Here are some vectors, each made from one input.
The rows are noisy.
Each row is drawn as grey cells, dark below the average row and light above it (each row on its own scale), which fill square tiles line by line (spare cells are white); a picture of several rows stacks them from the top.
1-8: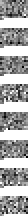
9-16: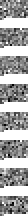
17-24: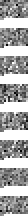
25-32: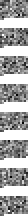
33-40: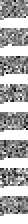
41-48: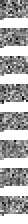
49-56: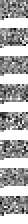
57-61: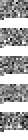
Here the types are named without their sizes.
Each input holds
a list of points on a line.
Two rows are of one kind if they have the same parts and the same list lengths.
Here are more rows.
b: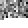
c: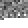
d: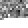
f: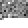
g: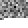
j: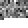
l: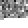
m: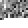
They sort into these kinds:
b, j, m
c, f, g, l
d

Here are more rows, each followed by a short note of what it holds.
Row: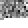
the empty list
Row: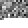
a list of two items
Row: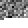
a list of two items
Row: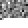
a list of one item
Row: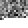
a list of two items
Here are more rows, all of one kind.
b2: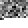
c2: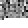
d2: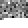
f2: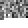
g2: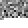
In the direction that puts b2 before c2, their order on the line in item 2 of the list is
g2, b2, d2, c2, f2.
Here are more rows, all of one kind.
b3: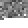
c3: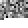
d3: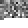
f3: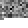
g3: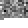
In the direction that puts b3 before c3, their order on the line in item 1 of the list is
b3, d3, c3, g3, f3.
